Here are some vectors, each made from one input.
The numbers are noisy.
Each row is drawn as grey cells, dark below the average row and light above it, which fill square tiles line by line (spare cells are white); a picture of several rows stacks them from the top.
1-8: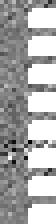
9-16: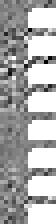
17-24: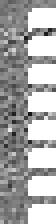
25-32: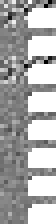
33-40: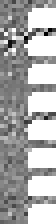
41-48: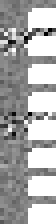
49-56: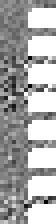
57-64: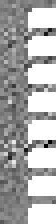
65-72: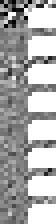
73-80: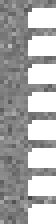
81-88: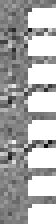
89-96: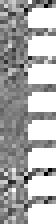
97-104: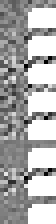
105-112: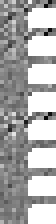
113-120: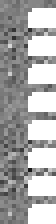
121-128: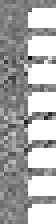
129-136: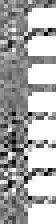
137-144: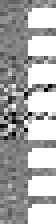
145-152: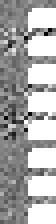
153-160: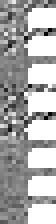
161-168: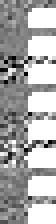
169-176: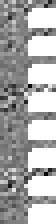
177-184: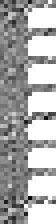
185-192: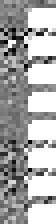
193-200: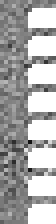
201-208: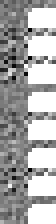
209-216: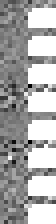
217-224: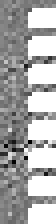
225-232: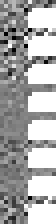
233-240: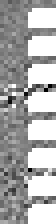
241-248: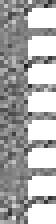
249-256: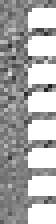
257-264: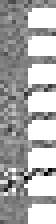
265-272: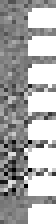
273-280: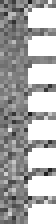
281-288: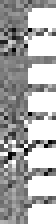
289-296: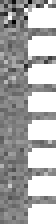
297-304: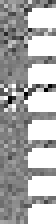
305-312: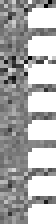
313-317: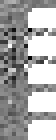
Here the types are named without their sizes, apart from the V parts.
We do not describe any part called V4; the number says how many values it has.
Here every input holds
a point on a line and a true/false value, together with either a point on a line, or a value of V4.
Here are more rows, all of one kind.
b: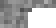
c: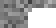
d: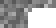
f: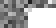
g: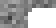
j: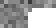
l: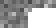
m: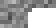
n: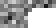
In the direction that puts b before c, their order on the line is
m, j, l, b, c, f, n, g, d.
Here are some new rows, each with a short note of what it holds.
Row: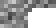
a point on a line, a true/false value and a value of V4
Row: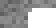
a point on each of two lines and a true/false value
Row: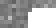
a point on each of two lines and a true/false value
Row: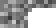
a point on a line, a true/false value and a value of V4
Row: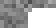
a point on a line, a true/false value and a value of V4
